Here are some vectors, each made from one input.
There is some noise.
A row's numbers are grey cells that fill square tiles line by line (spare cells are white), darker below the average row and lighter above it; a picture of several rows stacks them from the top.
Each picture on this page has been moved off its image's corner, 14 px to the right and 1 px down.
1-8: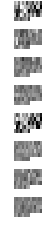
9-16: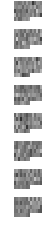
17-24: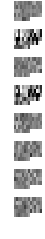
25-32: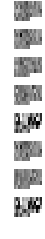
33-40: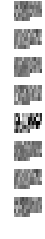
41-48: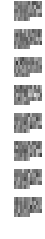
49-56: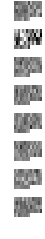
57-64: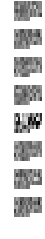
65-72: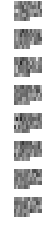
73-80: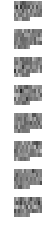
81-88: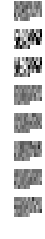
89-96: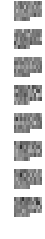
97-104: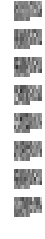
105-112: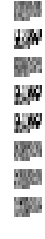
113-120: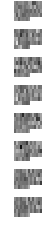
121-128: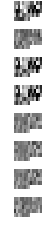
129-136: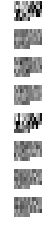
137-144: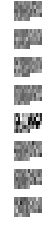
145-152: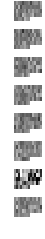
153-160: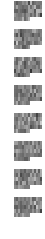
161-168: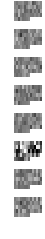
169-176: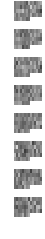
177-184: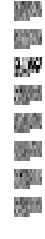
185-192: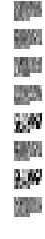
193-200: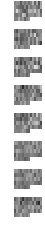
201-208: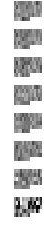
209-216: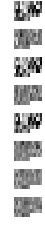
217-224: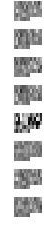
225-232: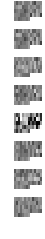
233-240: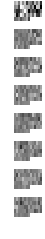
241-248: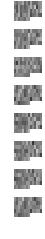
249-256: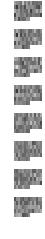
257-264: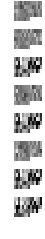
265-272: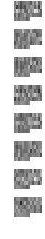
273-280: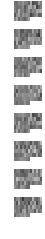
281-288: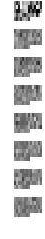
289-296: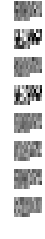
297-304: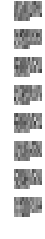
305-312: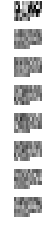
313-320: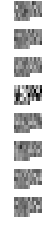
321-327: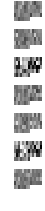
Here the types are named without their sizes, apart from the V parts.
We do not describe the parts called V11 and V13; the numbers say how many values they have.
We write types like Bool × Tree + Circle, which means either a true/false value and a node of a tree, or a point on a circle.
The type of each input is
Label + (Line + V13) × V11.
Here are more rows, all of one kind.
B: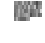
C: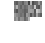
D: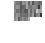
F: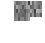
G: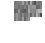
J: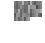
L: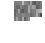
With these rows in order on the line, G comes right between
D and L.
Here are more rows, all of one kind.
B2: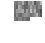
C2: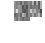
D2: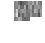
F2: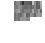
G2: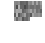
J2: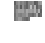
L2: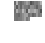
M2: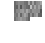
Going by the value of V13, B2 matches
J2 and M2.
